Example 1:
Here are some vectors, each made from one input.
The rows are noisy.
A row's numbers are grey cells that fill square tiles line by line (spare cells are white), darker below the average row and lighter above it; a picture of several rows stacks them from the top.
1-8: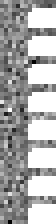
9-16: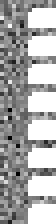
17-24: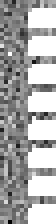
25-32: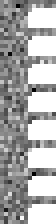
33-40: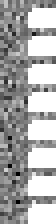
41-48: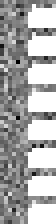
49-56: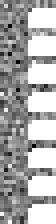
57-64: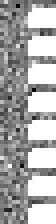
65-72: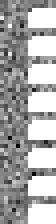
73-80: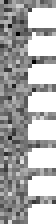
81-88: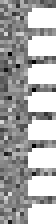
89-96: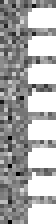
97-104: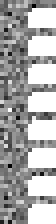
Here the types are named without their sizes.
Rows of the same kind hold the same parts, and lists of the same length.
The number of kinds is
2.
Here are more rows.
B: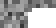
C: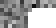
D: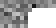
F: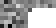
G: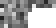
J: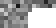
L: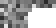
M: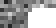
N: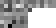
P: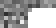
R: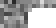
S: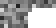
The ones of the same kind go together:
B, C, D, P, R
F, G, J, L, M, N, S

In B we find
a label and a true/false value.
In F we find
a point on a line and a true/false value.
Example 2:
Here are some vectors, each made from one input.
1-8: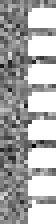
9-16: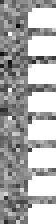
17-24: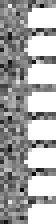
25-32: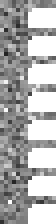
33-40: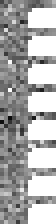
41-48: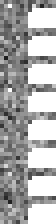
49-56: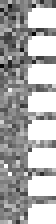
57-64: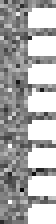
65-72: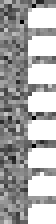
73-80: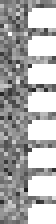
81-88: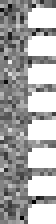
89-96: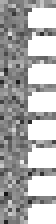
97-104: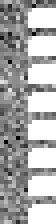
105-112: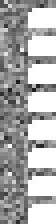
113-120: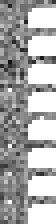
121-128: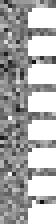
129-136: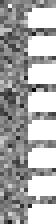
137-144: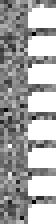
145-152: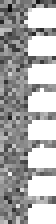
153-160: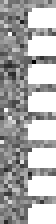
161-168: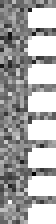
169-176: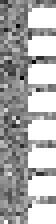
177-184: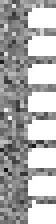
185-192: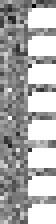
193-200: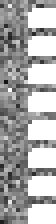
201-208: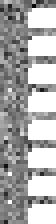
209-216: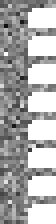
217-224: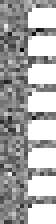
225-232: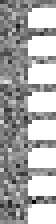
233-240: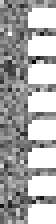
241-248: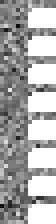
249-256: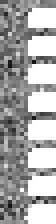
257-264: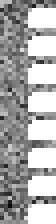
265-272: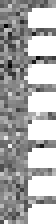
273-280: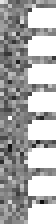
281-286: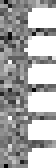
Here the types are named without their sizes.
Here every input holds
a label, together with a list of points on a line.
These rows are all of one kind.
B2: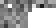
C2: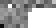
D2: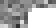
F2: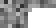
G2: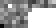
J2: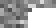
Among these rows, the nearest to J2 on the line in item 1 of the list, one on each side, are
B2 and D2.
